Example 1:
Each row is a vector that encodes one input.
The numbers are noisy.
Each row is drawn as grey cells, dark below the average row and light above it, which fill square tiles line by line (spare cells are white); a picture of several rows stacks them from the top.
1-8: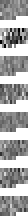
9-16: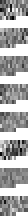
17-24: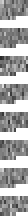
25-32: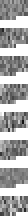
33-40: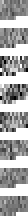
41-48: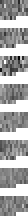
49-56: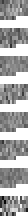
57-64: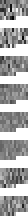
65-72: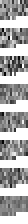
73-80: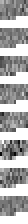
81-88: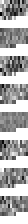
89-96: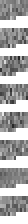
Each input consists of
a point on a 16-point circle.
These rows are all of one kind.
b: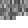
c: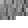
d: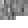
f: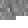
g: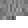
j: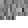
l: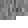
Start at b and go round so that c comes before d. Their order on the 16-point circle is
b, l, c, g, j, d, f.
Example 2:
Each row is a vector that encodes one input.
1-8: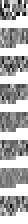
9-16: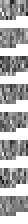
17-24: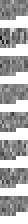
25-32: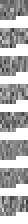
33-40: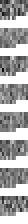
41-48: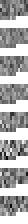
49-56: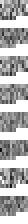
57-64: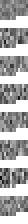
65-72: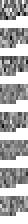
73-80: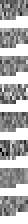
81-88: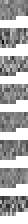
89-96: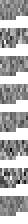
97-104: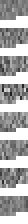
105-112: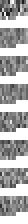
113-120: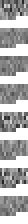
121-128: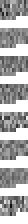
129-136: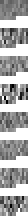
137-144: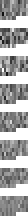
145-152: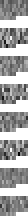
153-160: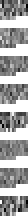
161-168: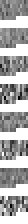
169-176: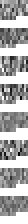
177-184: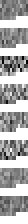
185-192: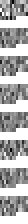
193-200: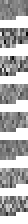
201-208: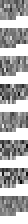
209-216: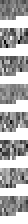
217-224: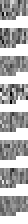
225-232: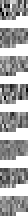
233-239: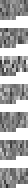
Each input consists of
four true/false values.
